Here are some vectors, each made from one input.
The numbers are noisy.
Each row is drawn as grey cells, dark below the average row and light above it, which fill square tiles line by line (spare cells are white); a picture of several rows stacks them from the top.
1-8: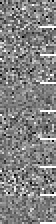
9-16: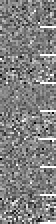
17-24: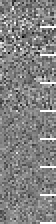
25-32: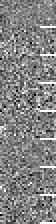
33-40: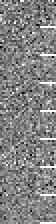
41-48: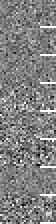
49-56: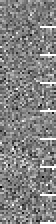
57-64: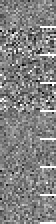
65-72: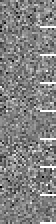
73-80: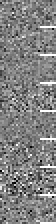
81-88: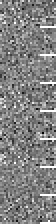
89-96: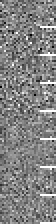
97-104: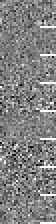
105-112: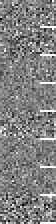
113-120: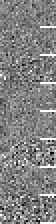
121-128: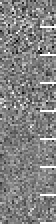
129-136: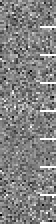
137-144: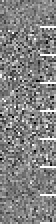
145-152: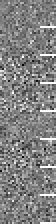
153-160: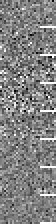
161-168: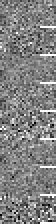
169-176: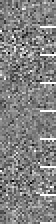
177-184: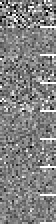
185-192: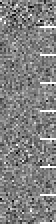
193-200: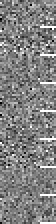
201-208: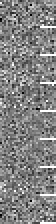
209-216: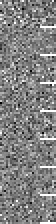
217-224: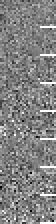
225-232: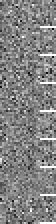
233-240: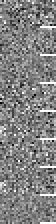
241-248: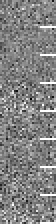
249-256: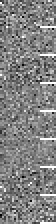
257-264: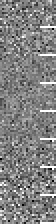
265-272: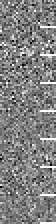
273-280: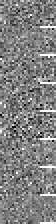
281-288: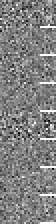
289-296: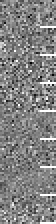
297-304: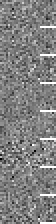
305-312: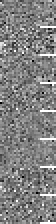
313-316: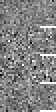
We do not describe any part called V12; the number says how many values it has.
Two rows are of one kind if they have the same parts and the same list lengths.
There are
3 kinds of row.
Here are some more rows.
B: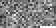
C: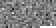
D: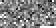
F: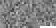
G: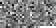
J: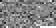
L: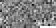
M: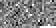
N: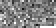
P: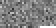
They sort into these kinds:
B, F, G, J, L, N, P
C, M
D

